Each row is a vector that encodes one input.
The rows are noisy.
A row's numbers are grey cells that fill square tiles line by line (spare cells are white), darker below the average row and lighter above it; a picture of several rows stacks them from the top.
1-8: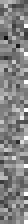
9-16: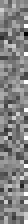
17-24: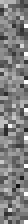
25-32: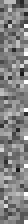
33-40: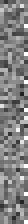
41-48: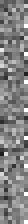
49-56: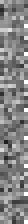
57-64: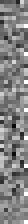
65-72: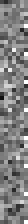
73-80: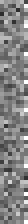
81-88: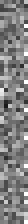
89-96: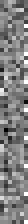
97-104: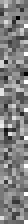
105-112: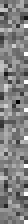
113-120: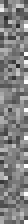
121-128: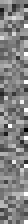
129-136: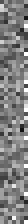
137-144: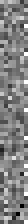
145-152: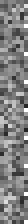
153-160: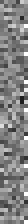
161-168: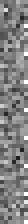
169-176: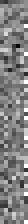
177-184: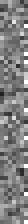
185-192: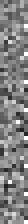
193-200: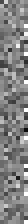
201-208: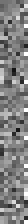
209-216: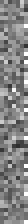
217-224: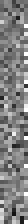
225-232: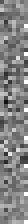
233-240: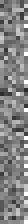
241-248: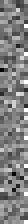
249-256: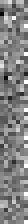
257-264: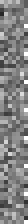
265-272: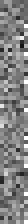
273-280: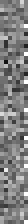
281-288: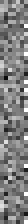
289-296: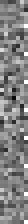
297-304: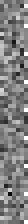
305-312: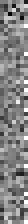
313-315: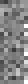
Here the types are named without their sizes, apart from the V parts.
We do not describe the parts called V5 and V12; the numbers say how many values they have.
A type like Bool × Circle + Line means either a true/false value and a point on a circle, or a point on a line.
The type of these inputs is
(Bool × Bool × Bool + V5) × V12 + List(Line).
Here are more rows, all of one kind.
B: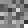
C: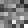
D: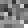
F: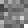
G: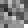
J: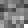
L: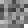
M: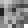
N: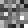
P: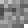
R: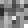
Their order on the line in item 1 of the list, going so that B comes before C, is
G, B, D, C, J, N, F, L, R, P, M.
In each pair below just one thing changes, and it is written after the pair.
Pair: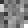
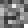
the value of V12
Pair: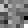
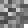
one of the three true/false values
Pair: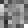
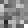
one of the three true/false values
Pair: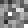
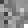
the value of V12
